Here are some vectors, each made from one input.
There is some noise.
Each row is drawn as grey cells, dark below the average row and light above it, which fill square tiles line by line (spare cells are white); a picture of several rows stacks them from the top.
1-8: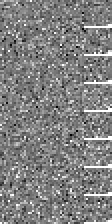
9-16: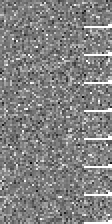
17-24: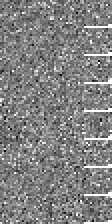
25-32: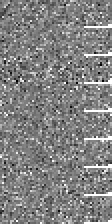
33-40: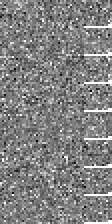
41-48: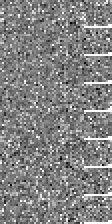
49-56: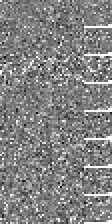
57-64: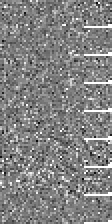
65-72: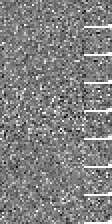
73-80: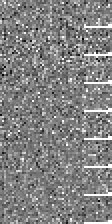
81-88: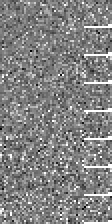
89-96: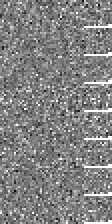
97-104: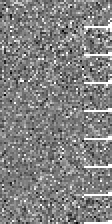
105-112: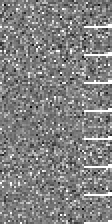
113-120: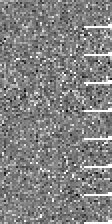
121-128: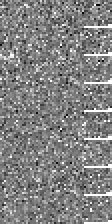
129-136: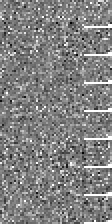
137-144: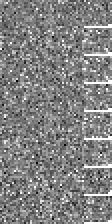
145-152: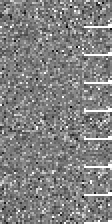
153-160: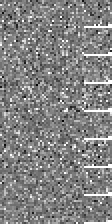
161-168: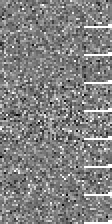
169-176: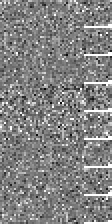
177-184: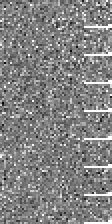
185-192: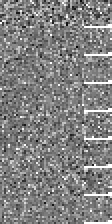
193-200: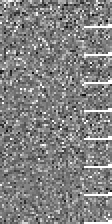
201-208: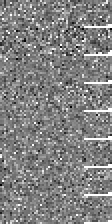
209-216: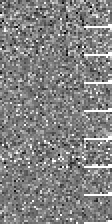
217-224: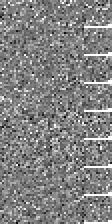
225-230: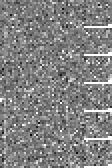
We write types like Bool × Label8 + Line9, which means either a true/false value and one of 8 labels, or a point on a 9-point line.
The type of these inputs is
(Circle14 + Line9) × Line16.
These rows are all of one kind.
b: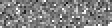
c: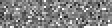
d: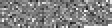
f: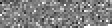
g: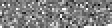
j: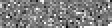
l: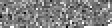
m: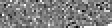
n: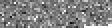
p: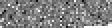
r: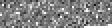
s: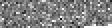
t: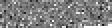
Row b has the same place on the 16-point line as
j, p and t.
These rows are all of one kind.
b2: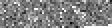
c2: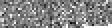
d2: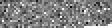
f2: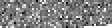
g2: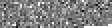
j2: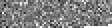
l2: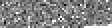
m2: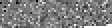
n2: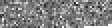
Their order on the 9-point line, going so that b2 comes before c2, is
b2, j2, g2, n2, c2, m2, f2, d2, l2.
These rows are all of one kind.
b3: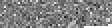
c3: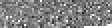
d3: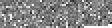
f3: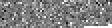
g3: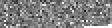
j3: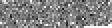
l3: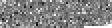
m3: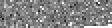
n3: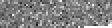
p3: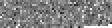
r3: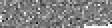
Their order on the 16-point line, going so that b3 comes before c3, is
j3, p3, r3, l3, n3, f3, g3, m3, b3, d3, c3.
